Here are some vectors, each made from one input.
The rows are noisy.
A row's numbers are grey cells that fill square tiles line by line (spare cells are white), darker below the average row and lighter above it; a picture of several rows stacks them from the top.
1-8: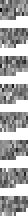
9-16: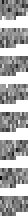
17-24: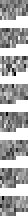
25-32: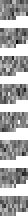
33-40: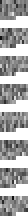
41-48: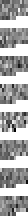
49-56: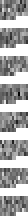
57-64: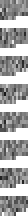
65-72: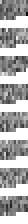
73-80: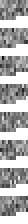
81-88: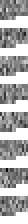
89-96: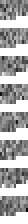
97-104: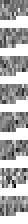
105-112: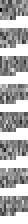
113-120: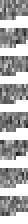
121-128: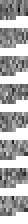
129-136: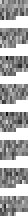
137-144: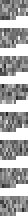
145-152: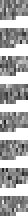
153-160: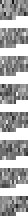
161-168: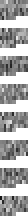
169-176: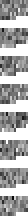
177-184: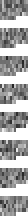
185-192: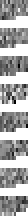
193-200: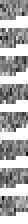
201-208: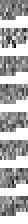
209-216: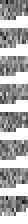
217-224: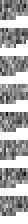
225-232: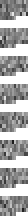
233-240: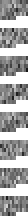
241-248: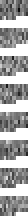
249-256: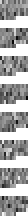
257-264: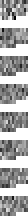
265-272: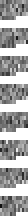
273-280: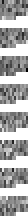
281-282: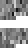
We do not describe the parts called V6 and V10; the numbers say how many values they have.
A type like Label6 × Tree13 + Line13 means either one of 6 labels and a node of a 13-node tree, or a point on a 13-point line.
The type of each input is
(Bool × Bool × Bool + V10) × Label12 × V6 + Unit.
